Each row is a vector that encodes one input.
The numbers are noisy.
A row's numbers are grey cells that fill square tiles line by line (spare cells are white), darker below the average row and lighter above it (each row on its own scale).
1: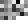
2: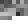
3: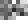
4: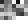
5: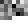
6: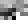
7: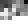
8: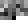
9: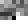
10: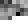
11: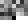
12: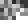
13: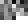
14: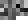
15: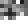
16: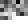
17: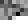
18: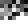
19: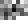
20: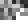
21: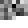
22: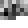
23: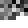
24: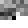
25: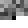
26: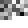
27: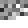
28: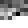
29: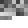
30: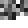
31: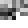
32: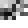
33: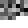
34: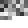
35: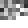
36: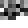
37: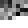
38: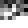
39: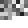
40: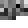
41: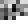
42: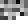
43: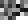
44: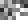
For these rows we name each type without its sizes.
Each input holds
a point on each of two lines and a true/false value.
